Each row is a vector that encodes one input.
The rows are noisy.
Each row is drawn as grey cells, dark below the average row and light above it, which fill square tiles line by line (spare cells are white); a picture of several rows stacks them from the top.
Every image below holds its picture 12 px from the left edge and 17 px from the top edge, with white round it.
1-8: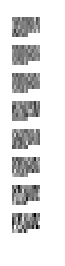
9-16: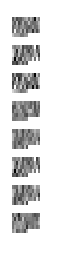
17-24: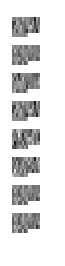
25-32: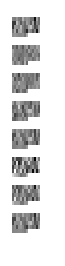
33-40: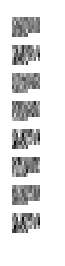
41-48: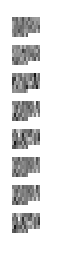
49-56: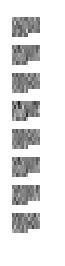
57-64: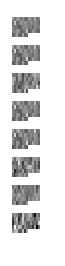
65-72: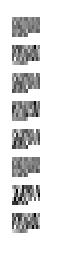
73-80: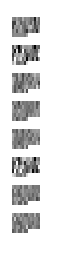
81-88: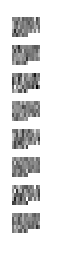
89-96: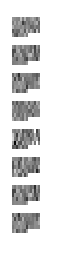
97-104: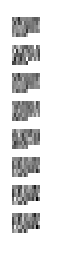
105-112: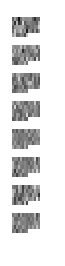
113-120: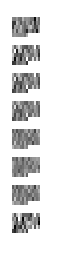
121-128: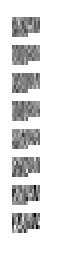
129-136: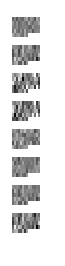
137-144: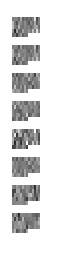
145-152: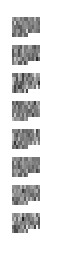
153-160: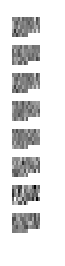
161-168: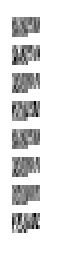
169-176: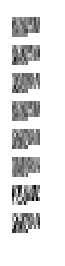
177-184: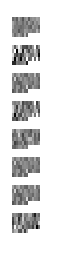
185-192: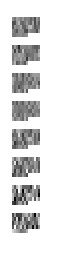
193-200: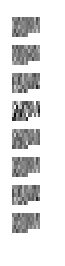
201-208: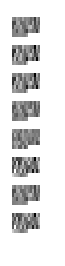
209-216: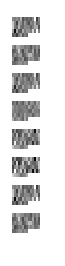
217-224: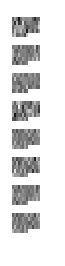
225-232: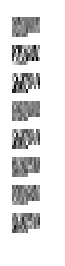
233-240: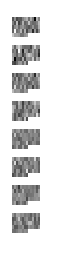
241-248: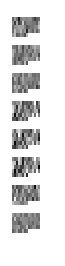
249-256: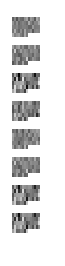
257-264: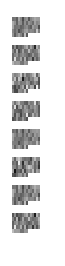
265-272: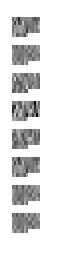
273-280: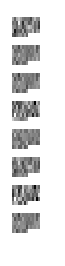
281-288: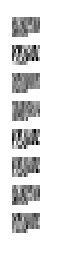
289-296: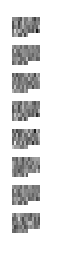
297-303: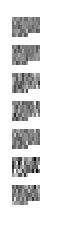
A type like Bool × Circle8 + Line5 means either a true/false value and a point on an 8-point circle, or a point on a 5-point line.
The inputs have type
Label5.
